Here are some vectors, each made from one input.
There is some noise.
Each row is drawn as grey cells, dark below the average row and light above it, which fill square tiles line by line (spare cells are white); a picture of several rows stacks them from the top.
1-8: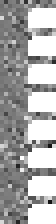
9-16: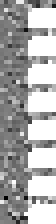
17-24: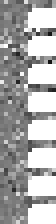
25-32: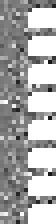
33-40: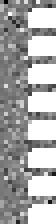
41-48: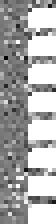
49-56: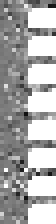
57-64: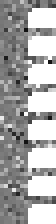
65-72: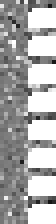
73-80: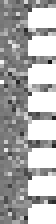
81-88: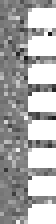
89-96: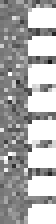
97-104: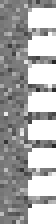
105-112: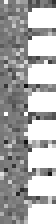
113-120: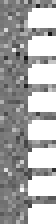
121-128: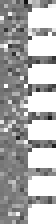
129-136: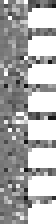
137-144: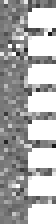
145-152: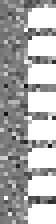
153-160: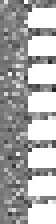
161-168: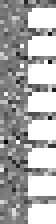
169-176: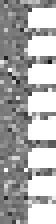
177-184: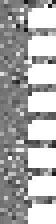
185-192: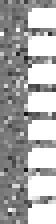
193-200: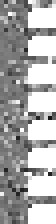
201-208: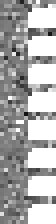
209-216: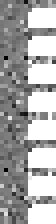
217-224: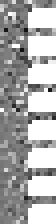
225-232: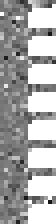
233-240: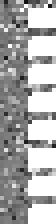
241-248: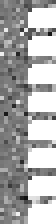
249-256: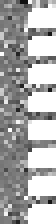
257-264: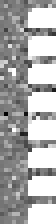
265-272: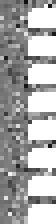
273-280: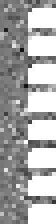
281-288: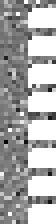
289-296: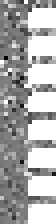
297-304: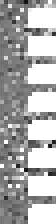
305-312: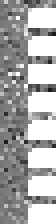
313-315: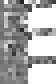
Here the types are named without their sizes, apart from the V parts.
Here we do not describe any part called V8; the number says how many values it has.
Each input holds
a point on a line, together with either five true/false values, or a value of V8.
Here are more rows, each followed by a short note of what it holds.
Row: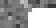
a point on a line and five true/false values
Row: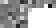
a point on a line and a value of V8
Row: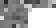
a point on a line and five true/false values
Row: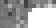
a point on a line and five true/false values
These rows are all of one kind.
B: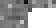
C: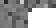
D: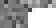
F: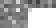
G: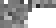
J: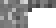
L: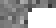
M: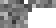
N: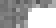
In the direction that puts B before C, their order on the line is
G, M, D, N, F, L, B, C, J.
